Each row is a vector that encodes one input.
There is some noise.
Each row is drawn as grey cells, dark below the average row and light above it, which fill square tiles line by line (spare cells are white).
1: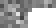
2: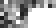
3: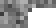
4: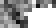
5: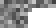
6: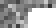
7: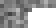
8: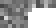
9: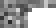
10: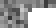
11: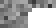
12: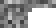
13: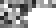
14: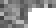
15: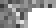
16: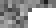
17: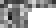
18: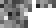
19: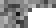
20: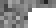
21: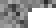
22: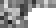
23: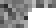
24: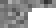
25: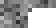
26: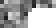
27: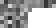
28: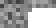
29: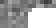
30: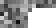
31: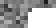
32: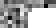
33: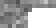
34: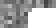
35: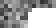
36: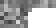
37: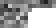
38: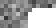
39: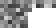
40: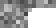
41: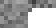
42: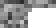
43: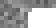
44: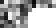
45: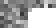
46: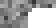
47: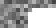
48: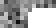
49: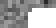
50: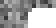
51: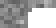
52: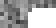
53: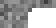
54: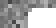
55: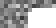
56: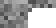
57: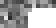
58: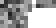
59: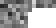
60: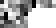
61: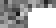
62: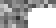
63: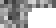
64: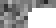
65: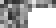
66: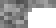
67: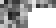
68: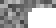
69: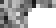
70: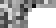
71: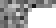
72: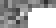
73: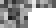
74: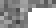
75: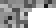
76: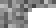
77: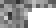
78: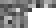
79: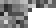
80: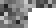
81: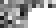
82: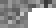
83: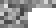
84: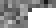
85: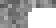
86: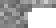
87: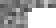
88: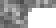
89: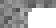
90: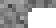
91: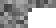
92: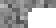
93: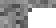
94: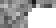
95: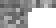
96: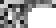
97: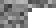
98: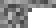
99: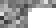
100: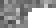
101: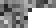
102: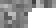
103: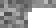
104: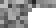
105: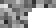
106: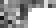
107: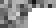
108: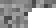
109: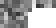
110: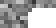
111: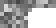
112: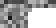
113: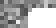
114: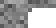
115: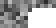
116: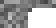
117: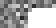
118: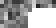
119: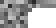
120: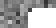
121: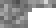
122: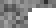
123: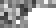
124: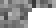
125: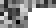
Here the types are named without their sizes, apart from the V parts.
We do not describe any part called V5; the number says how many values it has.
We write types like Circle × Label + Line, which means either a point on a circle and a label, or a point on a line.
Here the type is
Bool × V5 × V5 + List(Line).
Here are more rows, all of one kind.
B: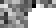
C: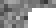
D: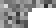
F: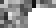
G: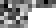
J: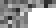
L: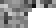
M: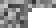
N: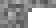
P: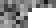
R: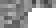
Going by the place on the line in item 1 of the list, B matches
C, G, J and L.
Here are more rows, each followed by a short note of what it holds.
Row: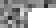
a list of one item
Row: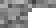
a list of one item
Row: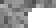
a list of one item
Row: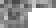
a true/false value and two values of V5
